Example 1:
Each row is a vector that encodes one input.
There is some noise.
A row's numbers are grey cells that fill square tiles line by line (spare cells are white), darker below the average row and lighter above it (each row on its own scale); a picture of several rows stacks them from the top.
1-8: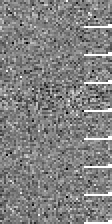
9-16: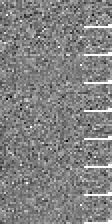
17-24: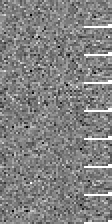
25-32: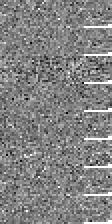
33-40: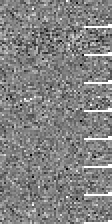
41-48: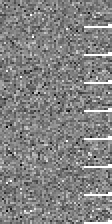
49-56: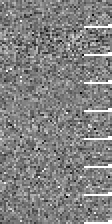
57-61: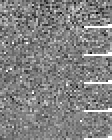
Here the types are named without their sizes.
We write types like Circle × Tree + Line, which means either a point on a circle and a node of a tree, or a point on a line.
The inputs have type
Bool × Bool × Bool × Bool + Unit.
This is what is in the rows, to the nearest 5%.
About 10% of them hold a fixed value. The rest hold four true/false values.
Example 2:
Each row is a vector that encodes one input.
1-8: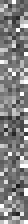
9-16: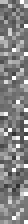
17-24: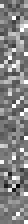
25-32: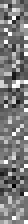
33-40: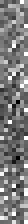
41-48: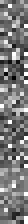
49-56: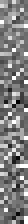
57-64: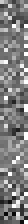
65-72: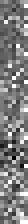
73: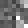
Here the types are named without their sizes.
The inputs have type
Label.
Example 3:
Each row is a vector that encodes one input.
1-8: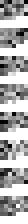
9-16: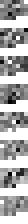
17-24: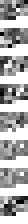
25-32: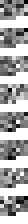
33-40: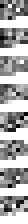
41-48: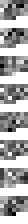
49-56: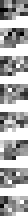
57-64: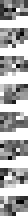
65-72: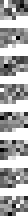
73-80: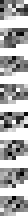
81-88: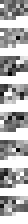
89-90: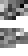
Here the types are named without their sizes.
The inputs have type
Label.
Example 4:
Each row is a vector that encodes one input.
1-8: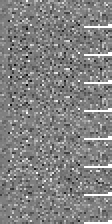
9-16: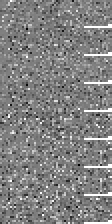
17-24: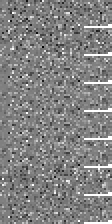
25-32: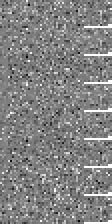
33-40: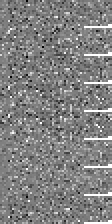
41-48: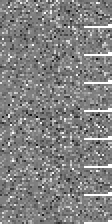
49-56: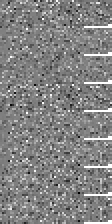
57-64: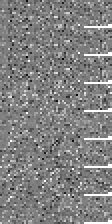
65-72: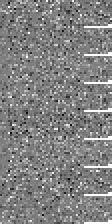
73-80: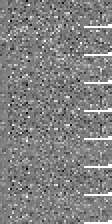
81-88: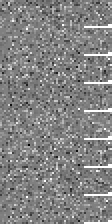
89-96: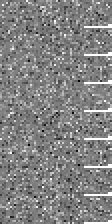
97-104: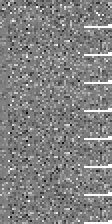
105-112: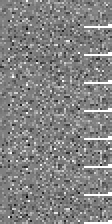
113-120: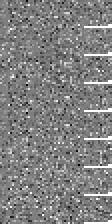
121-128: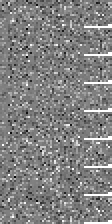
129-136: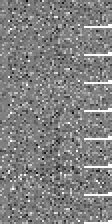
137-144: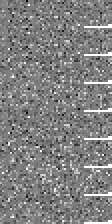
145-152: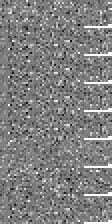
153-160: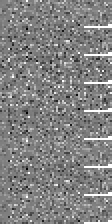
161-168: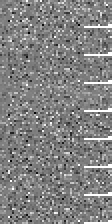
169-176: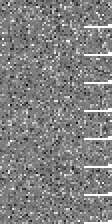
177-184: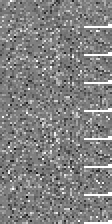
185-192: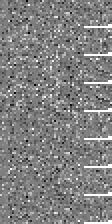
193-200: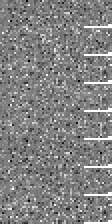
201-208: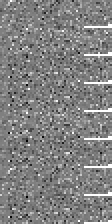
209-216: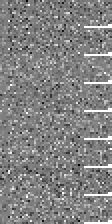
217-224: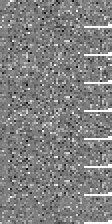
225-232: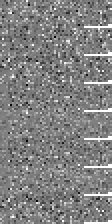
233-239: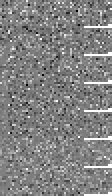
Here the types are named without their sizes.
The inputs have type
Bool × Bool × Bool + Unit.
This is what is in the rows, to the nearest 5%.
A few of them hold a fixed value. The rest hold three true/false values.
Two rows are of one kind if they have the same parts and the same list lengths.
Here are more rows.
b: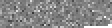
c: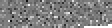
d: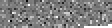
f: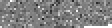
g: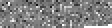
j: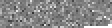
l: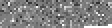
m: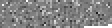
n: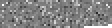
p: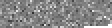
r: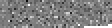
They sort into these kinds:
b, j, p
c, d, f, g, l, m, n, r

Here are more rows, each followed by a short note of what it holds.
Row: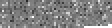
three true/false values
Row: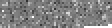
three true/false values
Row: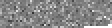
a fixed value
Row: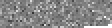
a fixed value
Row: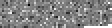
three true/false values
